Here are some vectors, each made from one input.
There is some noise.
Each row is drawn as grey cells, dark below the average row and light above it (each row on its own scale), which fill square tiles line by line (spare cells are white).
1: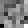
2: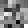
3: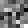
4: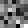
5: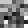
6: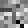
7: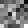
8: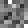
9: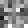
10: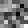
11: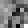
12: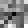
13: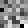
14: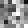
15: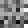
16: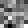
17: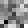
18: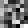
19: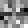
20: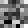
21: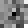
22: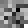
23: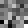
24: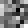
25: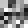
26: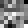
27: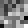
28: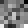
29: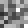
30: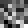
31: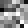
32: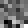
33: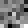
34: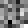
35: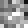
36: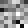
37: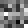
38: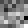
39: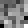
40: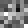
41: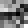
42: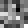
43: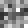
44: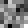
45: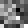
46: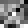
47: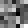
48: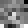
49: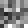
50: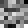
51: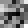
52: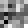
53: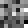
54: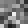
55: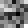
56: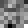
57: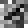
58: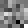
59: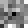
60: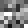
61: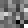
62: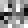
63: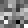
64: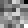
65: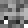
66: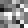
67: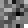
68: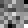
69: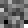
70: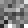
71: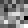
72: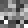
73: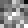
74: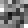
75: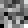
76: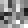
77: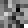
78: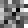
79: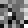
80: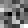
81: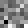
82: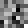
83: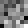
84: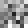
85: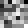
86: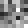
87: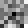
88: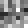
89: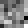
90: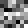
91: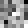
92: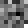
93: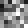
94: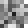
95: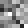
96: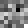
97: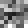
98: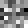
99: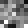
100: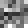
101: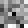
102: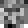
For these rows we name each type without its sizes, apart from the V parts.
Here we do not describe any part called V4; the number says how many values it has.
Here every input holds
a list of items, each a true/false value and a value of V4.
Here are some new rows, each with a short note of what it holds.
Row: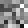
a list of one item
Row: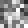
a list of one item
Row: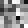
a list of one item
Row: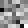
a list of one item
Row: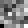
the empty list
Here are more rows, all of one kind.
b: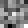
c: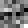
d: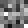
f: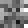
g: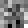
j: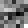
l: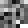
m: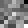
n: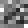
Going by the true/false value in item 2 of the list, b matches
c and l.
